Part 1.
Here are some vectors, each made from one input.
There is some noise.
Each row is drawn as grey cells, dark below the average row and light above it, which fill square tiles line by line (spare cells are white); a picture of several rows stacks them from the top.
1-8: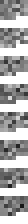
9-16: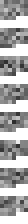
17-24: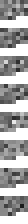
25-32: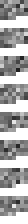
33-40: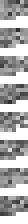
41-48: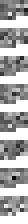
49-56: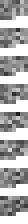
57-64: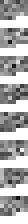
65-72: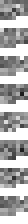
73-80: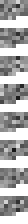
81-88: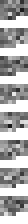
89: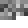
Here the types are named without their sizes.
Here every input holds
a point on a line and four true/false values.
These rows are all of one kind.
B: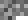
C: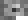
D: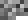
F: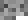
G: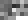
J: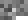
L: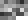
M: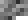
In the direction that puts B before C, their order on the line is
G, D, J, M, B, F, C, L.
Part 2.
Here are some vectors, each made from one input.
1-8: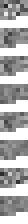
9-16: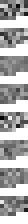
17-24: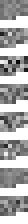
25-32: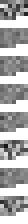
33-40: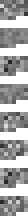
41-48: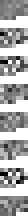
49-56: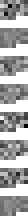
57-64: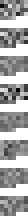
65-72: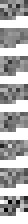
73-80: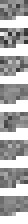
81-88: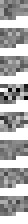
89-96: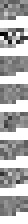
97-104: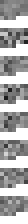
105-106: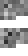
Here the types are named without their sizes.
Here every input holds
a true/false value, together with either a point on a circle, or a fixed value.
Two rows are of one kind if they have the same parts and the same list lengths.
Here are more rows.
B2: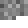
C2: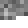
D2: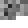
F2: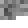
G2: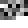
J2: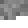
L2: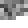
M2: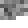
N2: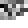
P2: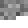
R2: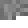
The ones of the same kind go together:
B2, C2, G2, J2, P2, R2
D2, F2, L2, M2, N2

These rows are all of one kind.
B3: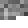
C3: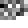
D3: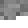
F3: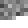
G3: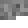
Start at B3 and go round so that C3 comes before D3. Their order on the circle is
B3, C3, D3, F3, G3.
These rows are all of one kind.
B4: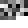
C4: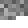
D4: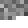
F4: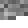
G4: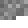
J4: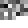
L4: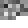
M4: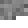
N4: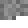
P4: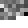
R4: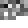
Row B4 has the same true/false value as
G4, M4 and N4.
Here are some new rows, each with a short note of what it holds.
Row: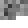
a true/false value
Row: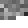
a point on a circle and a true/false value
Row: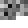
a true/false value
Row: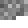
a point on a circle and a true/false value
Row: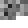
a true/false value
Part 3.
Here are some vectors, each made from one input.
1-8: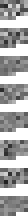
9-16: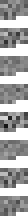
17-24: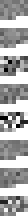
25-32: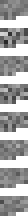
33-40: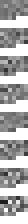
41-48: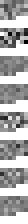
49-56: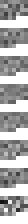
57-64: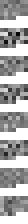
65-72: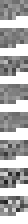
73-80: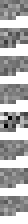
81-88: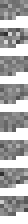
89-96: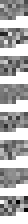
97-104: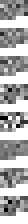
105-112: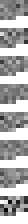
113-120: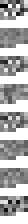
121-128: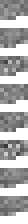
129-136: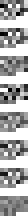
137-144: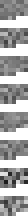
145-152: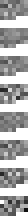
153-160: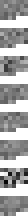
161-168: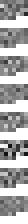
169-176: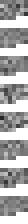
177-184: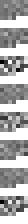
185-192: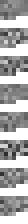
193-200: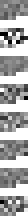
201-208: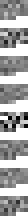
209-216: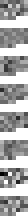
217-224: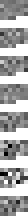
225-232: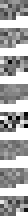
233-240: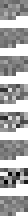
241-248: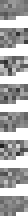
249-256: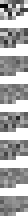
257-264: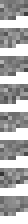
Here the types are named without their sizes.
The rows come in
2 kinds.
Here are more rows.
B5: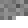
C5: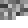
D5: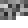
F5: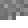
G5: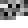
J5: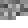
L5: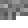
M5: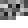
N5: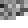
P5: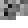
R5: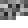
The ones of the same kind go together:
B5, C5, D5, F5, G5, J5, L5, M5, N5, R5
P5

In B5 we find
a point on a circle and a true/false value.
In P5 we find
a true/false value.
